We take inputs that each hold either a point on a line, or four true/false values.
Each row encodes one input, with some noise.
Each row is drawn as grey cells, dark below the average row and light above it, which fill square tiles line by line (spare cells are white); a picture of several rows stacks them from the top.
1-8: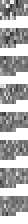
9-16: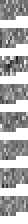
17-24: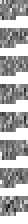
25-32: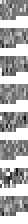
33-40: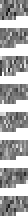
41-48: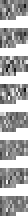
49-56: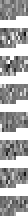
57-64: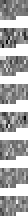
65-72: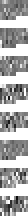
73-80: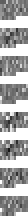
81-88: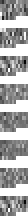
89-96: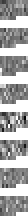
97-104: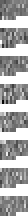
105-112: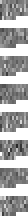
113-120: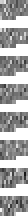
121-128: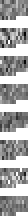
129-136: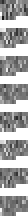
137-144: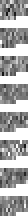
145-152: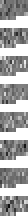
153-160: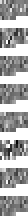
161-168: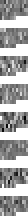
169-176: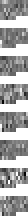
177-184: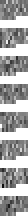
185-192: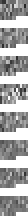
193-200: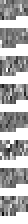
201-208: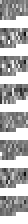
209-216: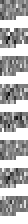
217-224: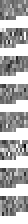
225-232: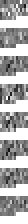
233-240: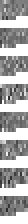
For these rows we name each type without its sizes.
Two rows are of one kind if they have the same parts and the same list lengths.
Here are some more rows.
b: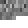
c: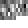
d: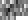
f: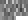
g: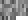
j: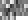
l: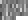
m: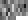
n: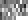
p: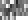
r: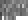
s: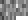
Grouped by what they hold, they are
b, f, g, l, r, s
c, d, j, m, n, p

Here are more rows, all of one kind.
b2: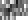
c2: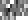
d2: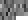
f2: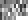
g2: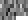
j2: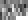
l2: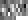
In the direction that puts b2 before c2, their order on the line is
f2, l2, j2, d2, g2, b2, c2.
